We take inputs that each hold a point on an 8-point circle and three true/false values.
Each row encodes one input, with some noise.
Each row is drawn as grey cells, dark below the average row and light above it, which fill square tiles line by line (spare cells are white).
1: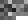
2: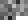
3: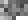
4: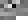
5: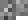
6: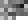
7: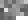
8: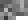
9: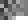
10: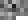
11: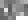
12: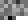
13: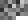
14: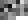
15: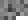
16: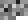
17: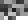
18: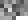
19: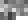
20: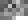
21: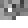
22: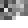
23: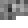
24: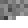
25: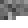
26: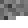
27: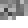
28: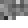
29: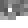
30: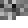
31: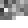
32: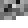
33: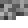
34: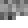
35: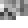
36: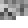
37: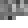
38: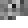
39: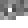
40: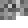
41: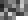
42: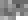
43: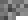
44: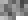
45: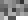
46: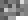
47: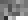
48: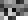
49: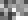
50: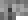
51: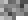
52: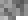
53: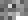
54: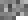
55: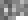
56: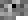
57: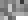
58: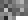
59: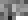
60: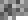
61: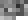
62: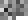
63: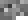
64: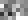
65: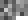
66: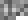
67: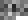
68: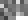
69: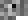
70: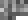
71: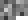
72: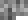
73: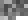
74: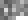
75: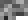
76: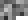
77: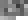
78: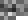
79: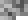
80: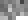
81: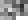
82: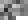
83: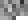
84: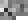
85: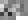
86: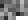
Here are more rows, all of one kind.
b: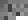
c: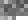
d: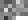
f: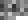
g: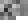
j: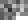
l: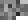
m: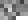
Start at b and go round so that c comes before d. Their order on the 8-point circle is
b, l, j, g, c, m, f, d.
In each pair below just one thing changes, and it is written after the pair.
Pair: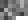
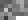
one of the three true/false values
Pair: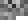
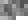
the place on the 8-point circle
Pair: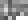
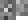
the place on the 8-point circle
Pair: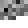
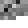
one of the three true/false values
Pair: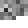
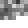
one of the three true/false values
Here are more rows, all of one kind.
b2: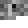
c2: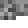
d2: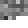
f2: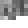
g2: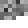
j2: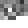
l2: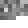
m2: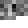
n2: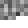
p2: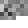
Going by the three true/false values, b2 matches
d2, g2, j2 and m2.
